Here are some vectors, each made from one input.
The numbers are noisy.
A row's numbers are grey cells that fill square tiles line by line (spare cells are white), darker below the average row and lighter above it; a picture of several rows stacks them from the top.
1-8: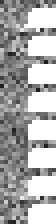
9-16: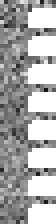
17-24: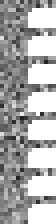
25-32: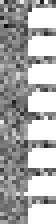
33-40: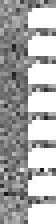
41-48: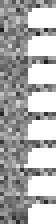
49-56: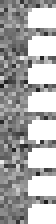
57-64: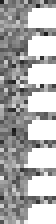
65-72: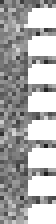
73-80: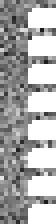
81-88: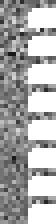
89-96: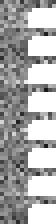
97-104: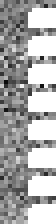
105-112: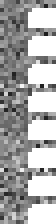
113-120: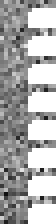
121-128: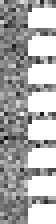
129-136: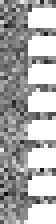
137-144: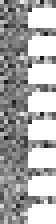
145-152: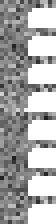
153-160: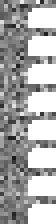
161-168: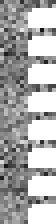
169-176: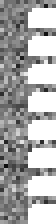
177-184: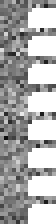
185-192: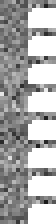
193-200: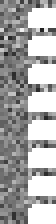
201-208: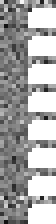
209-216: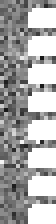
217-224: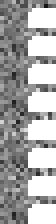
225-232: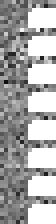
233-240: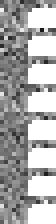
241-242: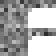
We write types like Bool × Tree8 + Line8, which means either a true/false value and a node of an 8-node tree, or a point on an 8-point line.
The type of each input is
Bool × (Line6 + Line11) + Tree11.
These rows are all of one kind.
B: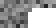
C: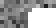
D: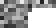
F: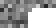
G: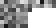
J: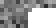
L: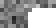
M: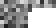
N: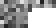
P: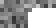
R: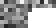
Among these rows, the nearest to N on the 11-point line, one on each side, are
G and M.
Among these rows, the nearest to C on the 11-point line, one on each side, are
B and J.
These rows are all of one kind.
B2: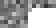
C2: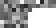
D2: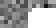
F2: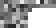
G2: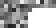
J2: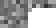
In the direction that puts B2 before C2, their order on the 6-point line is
B2, J2, G2, F2, D2, C2.
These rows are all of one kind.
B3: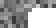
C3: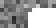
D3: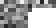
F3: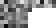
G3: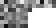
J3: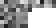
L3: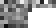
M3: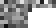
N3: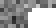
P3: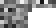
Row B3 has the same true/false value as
C3 and N3.
